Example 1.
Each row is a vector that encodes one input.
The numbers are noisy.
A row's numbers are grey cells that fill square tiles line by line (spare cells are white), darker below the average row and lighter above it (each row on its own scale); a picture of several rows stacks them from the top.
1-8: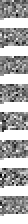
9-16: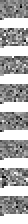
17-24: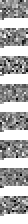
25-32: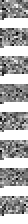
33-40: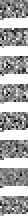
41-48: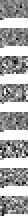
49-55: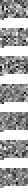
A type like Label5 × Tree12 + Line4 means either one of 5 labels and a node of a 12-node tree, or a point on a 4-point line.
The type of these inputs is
Bool × Bool × Bool + Line5.
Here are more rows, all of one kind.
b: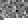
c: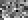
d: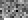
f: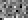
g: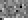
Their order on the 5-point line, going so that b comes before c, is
g, f, b, d, c.
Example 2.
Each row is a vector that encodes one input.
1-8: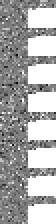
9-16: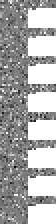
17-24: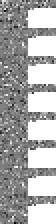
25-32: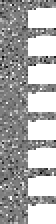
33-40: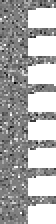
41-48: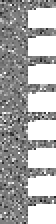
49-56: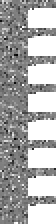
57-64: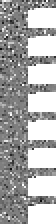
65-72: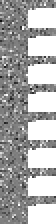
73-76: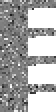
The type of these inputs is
Circle8 × Circle8.
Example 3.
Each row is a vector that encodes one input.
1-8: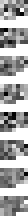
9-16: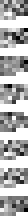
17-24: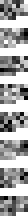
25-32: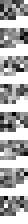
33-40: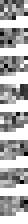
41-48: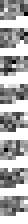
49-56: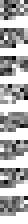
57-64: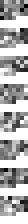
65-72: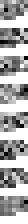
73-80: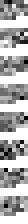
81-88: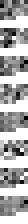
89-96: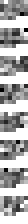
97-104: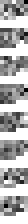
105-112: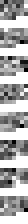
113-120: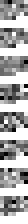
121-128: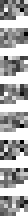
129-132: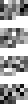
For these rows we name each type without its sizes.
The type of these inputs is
Bool × Bool × Bool × Bool + Tree + Unit.
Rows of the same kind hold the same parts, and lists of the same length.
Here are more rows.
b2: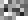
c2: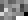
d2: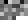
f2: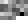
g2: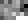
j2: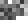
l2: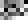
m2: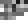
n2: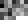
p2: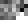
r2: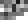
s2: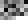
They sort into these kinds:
b2, c2, d2, f2, g2, j2, p2
l2, n2, s2
m2, r2

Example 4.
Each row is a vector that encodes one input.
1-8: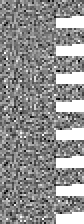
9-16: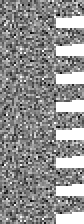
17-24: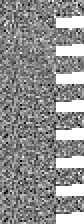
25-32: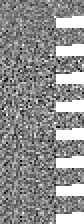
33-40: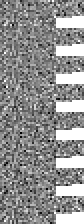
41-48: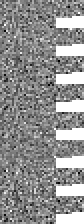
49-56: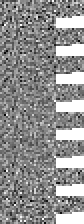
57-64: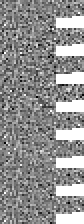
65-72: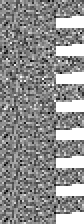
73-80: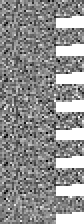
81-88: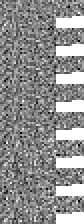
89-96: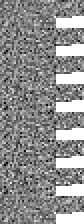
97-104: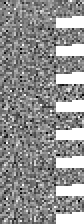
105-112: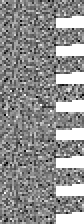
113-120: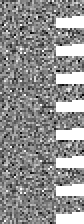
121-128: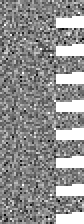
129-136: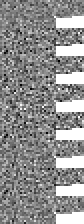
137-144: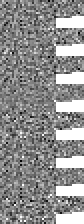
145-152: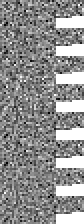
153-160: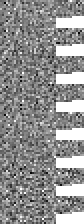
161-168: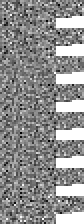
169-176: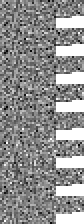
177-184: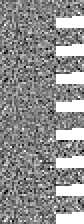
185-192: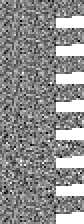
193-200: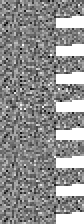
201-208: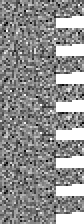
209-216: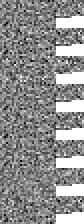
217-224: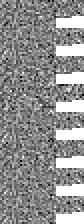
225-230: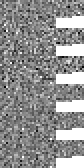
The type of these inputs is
Line13 + Tree12.
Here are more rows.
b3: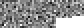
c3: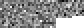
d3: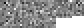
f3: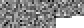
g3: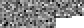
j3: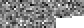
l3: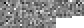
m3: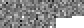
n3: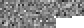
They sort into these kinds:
b3, c3, d3, j3, l3, n3
f3, g3, m3

